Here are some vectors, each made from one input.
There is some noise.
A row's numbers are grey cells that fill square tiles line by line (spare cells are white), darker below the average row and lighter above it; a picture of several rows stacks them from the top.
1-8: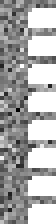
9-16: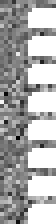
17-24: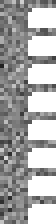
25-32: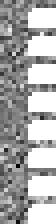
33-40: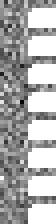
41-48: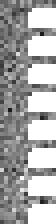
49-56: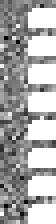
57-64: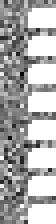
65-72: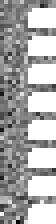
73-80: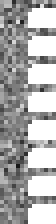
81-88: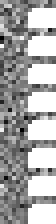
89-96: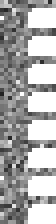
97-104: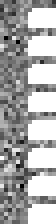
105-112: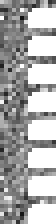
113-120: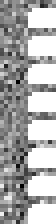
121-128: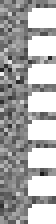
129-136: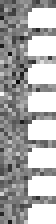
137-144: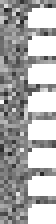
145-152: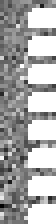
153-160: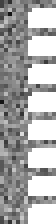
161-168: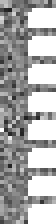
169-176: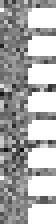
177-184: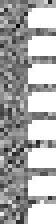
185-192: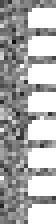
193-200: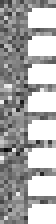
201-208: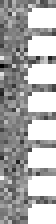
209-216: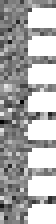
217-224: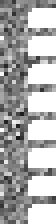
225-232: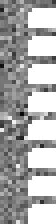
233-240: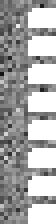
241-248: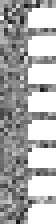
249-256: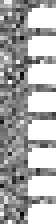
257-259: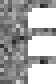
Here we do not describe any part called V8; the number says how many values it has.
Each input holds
a value of V8, together with either a point on a 6-point circle, or a list of up to two points on a 4-point line.
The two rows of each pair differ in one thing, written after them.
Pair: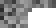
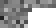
the value of V8
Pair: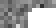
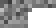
the value of V8
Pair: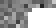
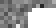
the place on the 4-point line in item 1 of the list
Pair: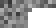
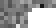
the value of V8
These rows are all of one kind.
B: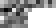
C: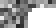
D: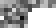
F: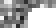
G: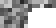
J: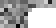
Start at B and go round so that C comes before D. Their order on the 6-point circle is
B, G, C, J, F, D.
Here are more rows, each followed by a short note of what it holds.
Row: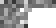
a value of V8, together with the empty list
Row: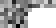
a point on a 6-point circle and a value of V8
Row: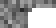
a value of V8, together with a list of two items
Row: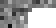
a value of V8, together with a list of two items
